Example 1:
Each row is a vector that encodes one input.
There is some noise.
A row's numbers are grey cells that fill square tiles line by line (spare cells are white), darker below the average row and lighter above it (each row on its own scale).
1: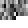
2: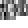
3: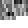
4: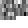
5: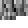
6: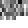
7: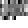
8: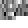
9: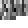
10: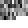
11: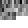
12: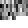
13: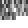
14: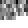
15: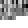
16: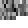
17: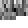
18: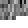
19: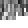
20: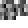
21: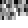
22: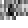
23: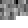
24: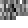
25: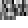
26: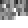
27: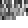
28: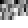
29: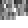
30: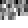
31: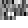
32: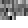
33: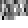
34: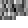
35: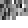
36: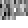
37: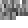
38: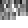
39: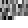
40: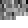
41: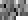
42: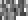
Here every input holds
a point on a 4-point line and a true/false value.
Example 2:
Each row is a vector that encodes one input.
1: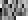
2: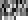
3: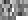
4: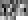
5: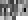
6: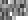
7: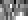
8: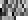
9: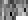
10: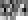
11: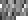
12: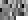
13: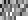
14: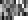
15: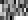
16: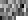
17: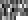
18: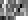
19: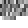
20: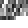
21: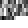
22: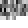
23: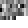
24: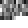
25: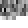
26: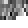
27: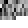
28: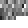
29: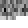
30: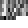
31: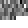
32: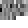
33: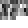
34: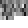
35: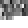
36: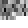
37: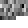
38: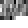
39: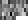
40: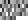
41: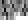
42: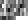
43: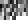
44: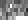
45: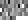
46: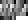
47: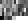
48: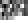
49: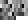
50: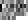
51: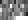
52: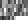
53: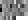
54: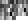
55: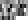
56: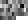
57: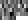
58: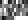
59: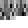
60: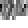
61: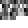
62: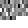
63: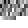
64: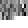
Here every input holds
a list of up to two points on a 4-point line.
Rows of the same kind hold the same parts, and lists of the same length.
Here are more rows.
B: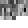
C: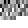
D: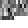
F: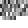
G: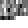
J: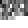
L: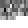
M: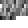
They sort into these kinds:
B, D, G
C, F
J, L, M

